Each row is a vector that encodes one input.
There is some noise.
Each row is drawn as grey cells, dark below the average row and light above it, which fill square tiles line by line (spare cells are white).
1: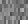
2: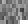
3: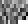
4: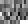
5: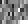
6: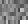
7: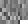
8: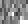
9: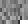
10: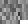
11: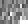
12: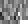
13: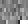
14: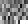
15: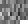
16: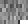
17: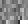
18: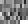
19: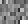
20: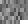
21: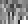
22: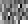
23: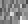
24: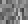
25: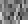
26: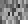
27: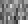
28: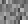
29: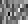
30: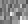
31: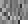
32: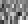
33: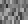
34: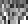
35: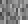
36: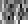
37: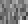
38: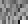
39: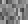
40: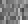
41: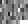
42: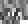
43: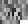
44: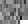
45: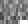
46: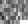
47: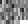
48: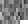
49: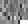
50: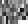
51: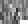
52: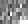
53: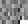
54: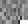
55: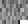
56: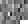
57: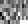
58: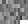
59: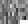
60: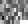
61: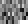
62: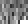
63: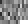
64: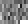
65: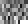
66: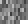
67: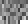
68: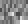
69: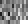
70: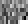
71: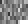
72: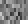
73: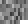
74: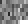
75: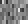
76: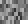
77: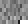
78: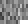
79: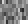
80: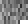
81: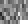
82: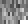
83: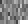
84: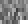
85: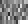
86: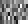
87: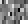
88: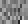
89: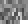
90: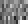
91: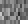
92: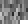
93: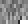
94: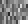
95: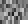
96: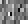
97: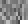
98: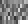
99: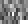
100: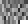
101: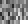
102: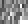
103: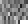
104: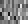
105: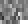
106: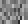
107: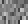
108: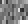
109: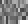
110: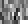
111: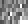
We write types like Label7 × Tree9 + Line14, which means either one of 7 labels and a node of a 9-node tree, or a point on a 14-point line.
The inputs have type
Label5 × Line4 + List2(Line5).
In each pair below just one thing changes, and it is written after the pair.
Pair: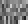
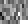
the place on the 4-point line
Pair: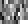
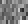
the label
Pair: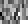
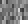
the place on the 4-point line
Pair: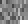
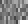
the place on the 4-point line
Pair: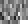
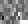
the place on the 4-point line
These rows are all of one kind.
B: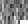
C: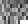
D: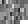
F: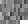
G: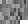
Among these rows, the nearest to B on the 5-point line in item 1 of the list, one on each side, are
C and F.
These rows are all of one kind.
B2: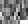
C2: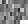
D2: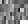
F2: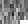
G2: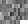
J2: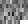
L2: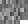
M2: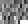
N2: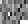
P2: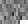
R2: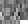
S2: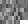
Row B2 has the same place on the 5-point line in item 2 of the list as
R2 and S2.
